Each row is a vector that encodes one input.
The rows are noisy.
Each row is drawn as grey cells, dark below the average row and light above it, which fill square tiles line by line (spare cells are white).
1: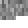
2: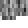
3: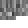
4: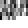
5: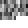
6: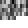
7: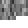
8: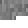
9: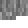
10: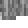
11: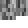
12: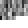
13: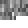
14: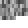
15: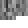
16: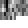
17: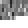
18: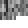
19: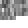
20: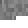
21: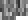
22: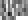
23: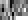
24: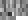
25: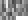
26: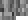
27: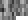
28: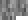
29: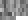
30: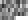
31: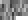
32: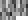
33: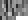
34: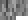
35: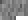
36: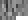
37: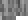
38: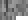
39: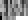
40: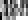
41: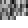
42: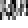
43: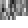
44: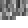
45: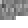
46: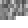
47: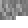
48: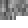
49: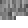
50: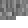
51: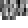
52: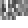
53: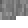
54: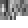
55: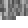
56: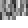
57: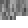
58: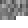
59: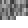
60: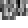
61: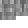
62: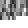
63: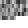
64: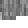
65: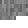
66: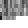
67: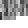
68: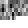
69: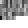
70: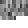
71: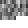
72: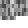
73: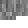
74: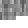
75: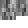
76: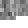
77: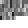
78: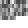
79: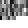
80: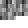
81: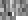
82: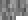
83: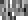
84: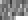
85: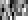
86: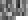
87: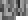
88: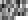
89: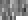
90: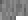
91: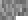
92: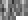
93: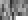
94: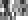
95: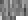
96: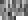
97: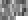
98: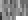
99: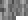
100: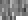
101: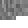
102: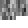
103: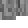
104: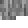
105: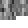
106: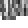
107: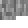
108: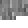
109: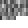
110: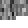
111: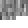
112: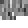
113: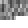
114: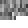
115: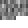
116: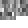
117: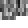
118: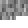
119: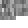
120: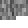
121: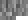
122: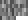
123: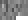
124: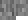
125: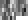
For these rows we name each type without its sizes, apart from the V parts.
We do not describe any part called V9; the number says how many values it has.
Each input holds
either a label, or a true/false value and a value of V9.
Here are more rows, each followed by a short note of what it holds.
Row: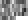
a label
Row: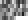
a label
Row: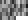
a true/false value and a value of V9
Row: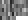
a true/false value and a value of V9
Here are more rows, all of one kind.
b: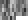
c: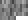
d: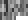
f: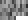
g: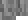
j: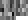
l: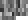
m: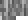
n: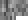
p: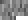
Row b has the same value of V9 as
f, g, j and n.
